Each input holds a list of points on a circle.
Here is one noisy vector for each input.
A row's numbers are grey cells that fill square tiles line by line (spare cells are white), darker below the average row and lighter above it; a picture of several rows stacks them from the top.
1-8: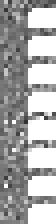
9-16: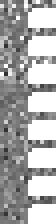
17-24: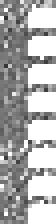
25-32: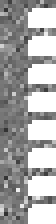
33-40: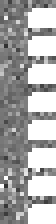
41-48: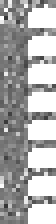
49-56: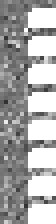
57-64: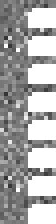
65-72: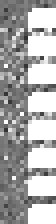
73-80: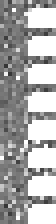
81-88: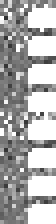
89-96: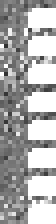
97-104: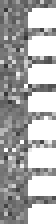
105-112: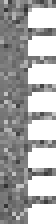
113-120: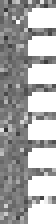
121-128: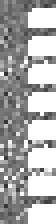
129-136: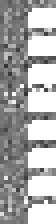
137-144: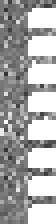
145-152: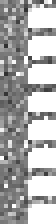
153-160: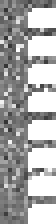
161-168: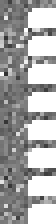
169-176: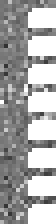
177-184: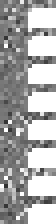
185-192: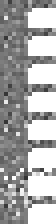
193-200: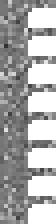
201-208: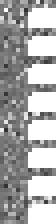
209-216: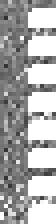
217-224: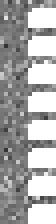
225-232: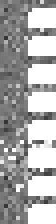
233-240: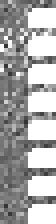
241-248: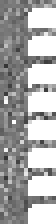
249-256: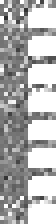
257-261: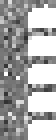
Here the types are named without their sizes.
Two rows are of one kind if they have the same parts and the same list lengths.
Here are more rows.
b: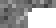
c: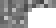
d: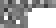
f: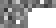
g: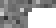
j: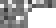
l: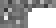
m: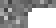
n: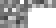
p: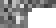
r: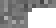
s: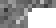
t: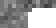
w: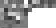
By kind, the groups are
b, c, j, n, r, s, t
d, f, g, l, m
p, w

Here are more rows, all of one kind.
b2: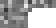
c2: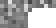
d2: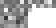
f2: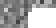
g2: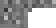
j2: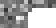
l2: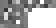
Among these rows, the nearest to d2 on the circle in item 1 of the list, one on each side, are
b2 and f2.
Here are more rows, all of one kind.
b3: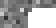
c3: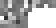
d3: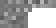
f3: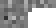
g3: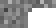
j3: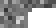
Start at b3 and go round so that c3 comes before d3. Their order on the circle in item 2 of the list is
b3, j3, c3, g3, f3, d3.
